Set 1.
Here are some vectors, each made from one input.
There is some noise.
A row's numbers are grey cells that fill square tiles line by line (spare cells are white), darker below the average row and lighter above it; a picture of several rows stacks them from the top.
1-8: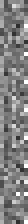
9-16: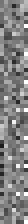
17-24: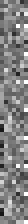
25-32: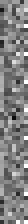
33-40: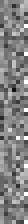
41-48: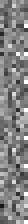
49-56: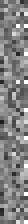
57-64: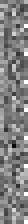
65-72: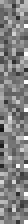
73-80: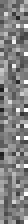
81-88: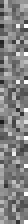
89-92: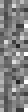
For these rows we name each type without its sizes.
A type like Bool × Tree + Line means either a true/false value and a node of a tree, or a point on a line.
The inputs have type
Line × Line + Tree.
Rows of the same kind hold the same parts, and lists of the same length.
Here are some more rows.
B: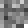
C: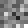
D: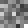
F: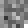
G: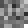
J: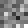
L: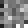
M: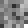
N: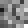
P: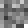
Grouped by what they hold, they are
B, D, F, P
C, G, J, L, M, N

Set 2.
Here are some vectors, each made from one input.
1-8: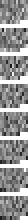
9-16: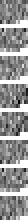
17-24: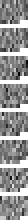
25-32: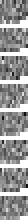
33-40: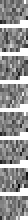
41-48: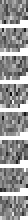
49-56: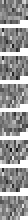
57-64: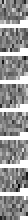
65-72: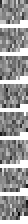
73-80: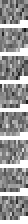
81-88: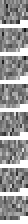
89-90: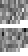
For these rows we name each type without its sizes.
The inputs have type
Bool × Line.
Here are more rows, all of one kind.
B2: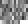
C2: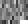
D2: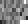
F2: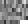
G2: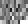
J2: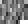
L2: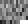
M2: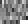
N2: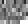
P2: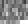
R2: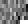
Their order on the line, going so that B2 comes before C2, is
G2, B2, M2, F2, D2, L2, C2, P2, N2, J2, R2.
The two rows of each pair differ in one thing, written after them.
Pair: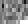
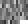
the true/false value
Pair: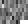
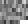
the place on the line
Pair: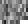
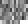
the true/false value
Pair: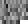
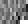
the place on the line
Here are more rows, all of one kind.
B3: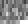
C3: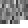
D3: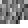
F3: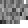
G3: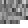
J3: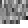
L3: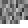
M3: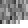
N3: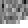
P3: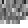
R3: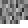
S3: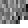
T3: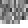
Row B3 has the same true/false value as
M3, N3, P3 and T3.
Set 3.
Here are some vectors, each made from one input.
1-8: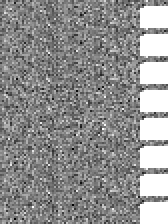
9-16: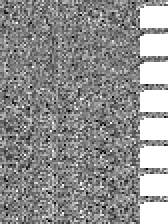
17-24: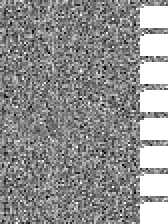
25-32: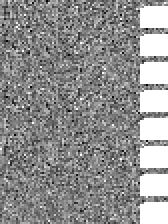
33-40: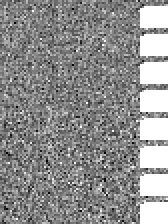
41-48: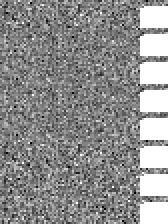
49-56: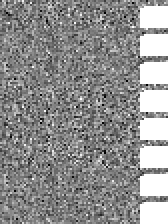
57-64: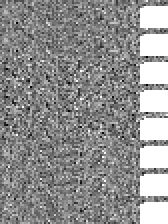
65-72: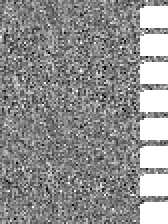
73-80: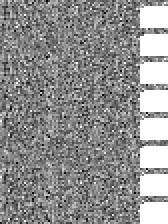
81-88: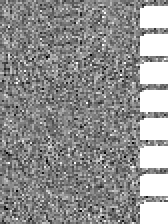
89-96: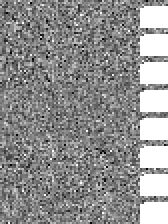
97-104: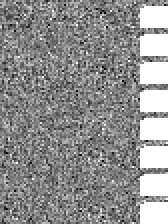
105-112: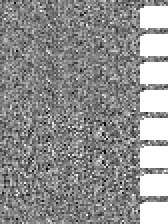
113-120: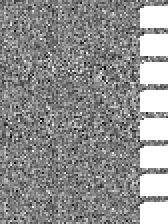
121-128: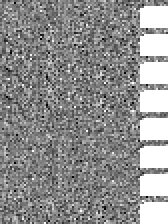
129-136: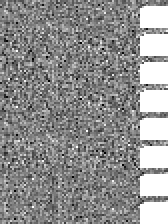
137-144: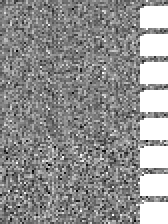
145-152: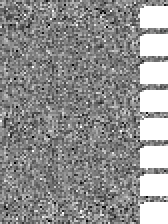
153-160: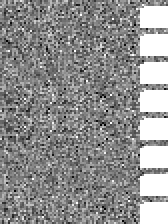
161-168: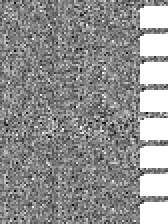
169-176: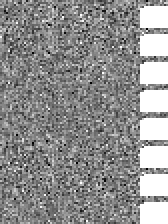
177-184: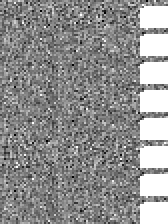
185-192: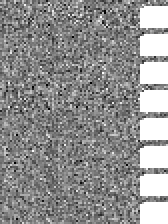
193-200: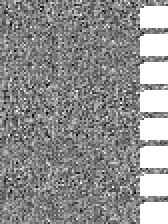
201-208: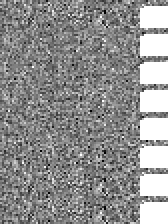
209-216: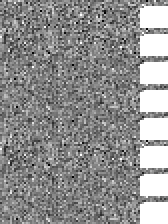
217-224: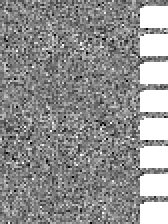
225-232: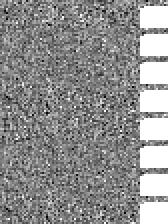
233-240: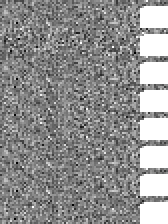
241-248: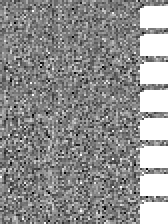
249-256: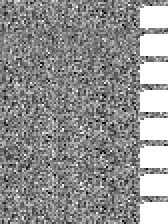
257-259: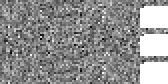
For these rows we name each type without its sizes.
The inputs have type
Circle + Tree.
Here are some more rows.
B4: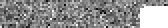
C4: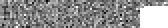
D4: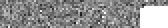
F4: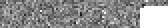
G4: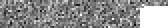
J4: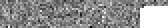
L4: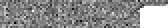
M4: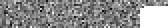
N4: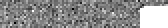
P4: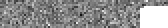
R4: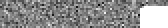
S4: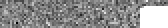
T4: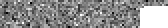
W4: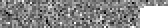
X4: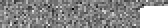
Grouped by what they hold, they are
B4, C4, G4, M4, T4, W4
D4, F4, J4, L4, N4, P4, R4, S4, X4

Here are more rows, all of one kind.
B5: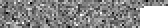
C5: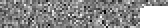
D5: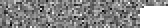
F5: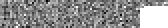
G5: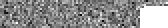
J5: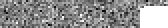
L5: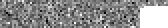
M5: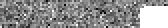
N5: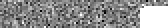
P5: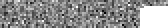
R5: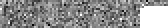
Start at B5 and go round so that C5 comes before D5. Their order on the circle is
B5, G5, J5, M5, C5, L5, N5, D5, R5, F5, P5.
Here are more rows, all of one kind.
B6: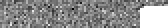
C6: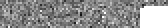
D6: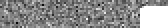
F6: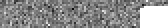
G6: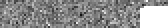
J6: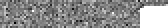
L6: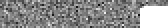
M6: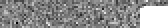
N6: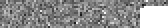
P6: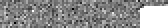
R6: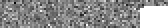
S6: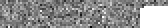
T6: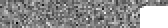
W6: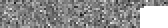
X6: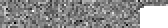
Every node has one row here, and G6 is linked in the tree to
F6, M6, N6 and W6.
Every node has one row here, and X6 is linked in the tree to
J6.
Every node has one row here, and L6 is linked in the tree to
D6.
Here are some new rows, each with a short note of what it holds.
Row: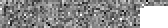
a point on a circle
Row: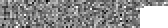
a point on a circle
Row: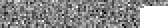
a point on a circle
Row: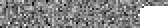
a point on a circle
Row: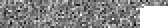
a point on a circle
